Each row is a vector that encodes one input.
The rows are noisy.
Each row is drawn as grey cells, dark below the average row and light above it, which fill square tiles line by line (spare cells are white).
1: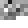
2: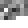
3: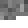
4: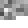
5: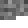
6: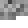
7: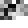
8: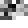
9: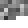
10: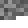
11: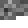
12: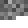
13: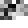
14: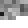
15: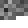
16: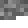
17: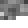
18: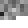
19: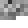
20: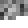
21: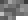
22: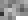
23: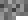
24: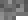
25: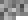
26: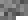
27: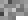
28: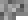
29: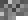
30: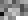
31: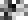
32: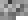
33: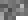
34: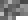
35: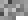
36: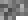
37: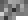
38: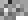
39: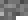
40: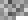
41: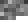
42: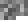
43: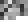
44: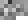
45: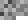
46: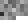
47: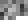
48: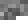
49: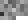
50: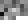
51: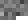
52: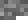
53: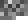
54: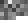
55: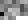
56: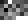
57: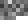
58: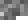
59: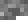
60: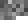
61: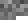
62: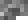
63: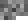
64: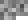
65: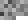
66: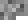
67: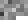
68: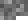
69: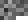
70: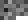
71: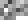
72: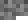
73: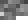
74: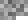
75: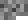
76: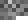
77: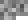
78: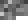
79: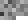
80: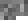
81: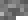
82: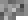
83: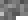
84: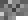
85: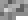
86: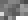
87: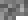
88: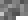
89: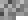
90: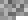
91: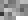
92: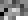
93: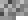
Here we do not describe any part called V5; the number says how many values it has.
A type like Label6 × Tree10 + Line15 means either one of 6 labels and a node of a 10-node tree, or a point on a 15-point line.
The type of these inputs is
List2(Bool × V5).
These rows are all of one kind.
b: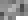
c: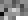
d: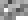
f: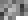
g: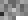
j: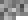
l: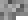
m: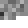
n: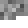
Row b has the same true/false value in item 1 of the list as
d and f.
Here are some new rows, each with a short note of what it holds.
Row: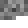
a list of two items
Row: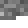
a list of two items
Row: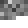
a list of two items
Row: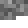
a list of two items
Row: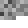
a list of one item
